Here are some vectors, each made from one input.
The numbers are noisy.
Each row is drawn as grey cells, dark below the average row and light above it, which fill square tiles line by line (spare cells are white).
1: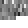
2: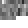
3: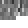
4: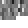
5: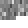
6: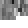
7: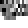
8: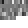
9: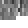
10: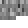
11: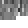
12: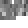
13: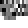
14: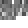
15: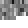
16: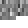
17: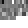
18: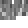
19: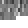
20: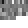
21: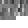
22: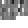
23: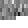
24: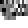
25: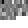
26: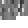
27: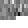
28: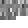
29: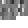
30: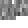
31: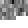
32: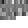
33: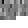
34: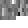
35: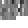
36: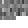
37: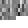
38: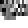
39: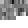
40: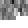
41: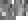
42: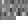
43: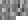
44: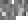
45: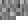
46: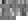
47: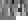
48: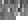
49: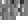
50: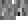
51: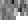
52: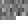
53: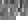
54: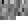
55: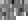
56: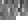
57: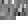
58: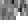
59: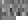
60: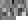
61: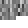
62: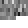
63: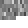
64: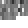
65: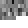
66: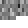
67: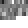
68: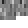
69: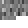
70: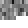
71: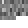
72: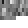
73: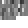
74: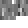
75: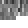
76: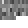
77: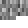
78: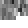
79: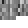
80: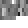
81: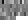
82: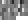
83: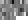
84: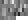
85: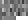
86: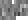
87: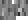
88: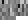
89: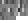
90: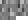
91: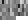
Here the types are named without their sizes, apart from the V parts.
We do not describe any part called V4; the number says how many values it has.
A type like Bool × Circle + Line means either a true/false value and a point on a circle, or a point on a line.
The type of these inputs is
List(Bool × V4).
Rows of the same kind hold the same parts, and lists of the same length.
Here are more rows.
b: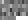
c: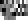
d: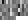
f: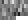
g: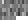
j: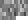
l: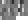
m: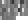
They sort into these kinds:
b, g, l, m
c
d, f, j

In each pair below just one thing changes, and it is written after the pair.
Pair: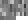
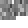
the value of V4 in item 1 of the list
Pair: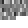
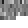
the value of V4 in item 1 of the list
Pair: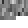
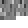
the true/false value in item 1 of the list
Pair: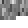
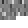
the true/false value in item 1 of the list
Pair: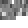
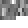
the true/false value in item 1 of the list
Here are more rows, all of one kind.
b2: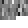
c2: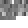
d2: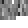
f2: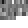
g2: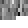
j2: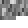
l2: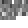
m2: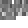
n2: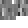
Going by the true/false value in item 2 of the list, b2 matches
d2, f2 and g2.
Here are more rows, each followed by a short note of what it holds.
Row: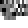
the empty list
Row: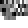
the empty list
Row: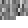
a list of two items
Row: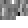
a list of two items
